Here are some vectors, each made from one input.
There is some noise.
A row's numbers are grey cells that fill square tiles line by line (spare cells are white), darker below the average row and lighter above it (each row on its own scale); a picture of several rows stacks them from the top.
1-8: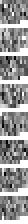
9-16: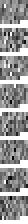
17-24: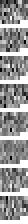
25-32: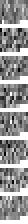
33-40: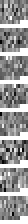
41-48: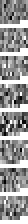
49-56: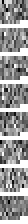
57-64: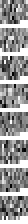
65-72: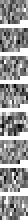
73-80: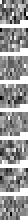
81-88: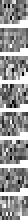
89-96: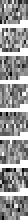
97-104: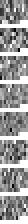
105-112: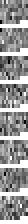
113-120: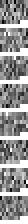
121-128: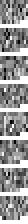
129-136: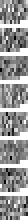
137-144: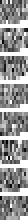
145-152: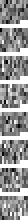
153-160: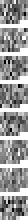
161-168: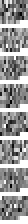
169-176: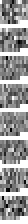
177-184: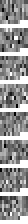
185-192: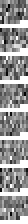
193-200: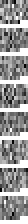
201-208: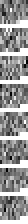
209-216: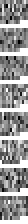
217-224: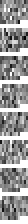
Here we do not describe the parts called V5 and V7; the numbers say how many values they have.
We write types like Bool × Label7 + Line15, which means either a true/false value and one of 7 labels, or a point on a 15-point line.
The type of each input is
(Bool × Bool × Bool × Bool + Unit) × Label6 + V5 × V7.
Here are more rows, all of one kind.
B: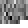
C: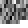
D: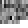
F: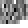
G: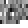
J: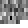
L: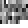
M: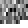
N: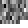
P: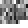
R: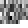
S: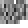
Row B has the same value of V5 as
D, L and P.
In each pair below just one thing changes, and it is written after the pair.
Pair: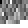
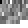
one of the four true/false values
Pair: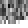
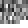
one of the four true/false values
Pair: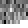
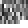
one of the four true/false values
